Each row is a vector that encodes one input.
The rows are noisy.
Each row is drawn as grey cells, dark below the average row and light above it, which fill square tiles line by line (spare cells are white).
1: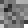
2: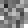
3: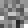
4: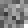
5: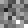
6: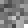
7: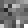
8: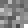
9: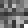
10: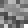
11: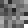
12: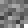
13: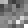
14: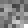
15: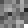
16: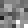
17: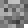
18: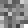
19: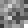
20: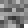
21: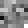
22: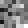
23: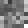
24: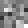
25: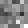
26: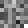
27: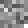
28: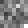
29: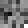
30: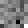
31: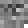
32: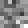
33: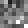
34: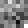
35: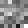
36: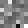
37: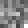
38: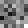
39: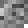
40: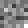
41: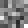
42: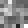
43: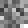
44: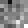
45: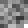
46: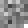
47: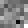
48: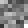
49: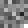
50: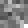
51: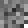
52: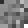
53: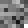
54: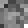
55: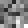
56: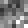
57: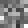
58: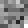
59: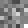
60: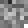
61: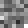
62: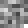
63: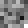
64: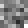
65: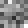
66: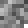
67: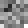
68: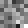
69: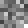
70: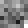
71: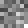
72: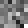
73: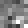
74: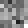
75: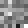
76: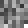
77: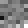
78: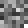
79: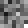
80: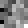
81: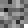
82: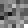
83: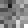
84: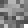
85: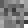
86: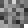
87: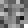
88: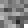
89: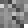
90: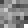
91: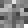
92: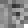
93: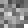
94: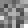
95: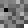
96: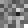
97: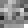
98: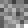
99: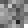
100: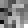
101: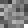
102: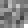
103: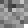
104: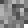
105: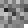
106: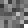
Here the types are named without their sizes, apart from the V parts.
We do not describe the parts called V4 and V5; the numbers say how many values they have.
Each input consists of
a point on each of two circles and a value of V4, together with either three true/false values, or a value of V5.
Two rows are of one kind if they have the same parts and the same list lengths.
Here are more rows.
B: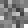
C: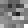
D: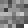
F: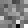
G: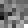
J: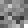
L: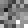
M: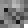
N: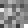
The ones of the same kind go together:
B, C, D, F, L, N
G, J, M

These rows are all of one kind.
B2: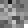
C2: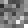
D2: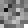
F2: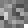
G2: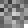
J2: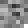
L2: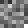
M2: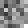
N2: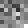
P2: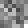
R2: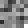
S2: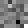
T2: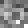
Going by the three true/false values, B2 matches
F2 and L2.
